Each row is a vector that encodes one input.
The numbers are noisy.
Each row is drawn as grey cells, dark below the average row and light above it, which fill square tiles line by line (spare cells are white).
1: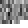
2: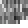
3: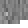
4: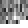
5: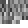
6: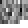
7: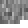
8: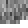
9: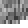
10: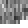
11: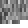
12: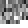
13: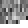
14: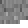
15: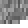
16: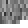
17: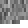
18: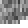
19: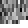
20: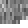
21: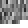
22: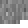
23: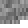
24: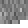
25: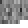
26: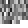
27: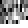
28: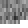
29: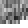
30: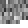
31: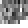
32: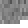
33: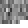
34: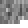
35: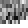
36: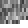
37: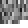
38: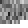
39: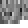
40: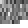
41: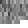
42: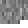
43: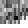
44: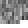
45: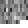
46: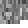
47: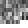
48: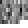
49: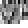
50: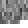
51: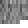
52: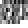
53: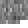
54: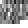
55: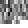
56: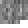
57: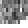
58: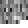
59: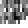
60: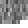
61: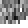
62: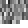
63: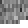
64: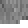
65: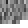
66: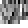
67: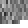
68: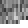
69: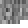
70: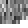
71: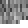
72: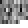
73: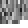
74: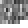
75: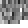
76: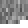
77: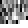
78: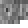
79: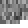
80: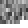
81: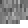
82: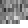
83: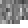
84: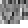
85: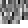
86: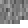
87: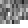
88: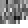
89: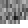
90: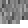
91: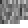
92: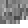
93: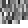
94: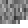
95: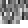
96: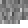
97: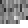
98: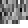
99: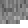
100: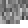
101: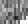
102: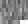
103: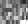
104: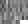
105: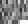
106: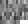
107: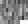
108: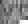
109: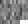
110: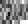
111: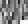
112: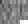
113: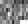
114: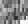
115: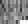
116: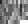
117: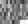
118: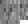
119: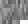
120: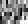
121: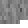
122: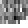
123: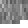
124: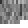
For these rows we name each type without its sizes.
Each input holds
a node of a tree, together with either a label, or a node of a tree.
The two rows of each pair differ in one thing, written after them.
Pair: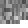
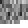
the label
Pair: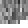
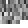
the node of the tree
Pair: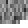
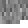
the node of the tree
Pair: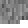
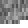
the label
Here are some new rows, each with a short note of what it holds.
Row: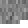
a node of each of two trees
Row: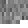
a label and a node of a tree
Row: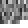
a label and a node of a tree
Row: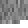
a label and a node of a tree
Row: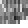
a node of each of two trees
